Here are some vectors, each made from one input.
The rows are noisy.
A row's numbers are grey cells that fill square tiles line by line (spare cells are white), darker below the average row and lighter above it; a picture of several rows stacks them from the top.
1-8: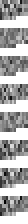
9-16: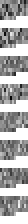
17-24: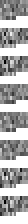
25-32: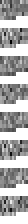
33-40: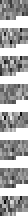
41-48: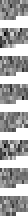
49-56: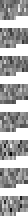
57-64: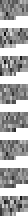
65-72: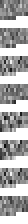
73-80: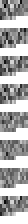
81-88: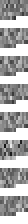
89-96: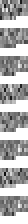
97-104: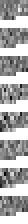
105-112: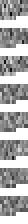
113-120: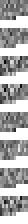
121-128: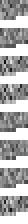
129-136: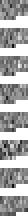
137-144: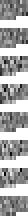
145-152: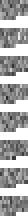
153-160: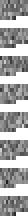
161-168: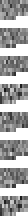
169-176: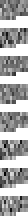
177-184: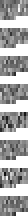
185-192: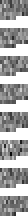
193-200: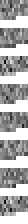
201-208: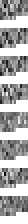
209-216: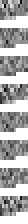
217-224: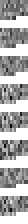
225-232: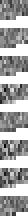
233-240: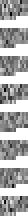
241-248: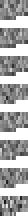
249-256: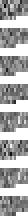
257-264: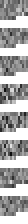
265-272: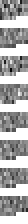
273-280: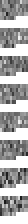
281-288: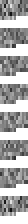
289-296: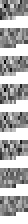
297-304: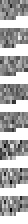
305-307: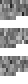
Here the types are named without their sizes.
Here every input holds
either a point on a circle, or a list of points on a line.
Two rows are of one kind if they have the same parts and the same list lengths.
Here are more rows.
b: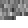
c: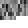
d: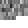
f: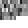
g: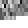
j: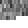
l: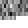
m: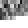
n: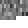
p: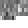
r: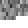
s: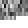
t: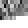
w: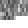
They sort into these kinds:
b, d, j, n, p, r, w
c
f
g, l, m, s, t

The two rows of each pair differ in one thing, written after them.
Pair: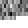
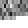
the place on the line in item 2 of the list
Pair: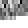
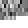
the place on the line in item 2 of the list
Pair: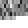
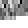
the place on the line in item 1 of the list
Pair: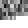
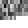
the place on the line in item 1 of the list
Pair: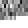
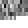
the place on the line in item 2 of the list
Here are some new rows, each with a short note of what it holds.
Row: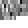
a list of one item
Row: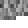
a point on a circle
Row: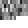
a list of one item
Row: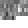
a point on a circle
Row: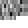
a list of one item
